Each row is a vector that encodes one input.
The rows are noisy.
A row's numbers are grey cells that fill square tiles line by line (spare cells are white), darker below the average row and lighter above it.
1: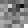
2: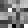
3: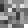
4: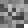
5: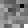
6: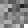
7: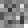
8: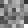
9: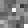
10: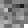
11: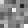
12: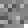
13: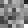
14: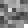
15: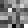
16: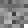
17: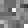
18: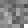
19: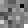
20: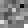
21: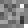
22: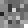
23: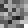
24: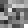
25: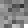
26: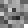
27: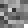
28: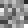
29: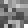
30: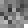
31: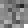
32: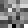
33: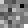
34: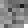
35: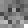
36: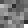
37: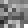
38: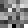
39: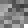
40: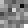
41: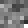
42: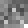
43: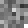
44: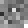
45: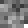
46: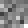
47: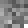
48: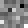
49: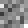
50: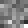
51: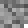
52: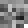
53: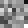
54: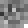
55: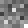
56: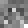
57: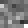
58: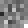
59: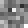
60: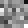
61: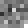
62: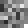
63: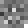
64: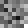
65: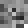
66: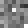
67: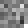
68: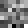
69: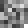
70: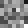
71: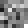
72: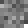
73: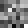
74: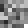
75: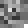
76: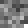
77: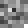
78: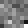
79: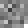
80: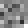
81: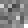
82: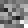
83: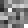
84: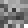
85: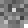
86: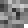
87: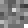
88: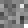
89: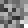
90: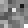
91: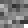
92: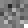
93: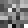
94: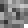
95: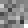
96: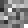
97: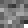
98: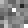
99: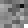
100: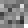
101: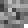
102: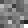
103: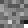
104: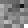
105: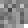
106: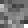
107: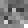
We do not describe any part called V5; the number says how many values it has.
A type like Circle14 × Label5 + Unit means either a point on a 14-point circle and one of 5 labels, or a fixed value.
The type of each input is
Line8 × V5 + Tree9.
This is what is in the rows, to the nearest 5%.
About 65% of them hold a point on an 8-point line and a value of V5. The rest hold a node of a 9-node tree.
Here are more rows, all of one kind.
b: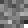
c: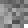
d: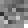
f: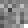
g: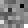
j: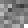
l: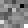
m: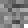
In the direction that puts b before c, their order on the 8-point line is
b, c, m, d, g, l, j, f.
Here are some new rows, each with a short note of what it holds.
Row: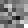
a node of a 9-node tree
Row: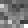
a point on an 8-point line and a value of V5
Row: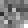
a point on an 8-point line and a value of V5
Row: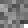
a point on an 8-point line and a value of V5
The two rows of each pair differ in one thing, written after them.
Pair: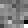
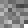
the value of V5
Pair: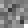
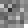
the place on the 8-point line
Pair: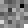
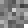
the place on the 8-point line
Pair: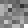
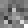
the value of V5
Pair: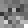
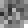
the place on the 8-point line
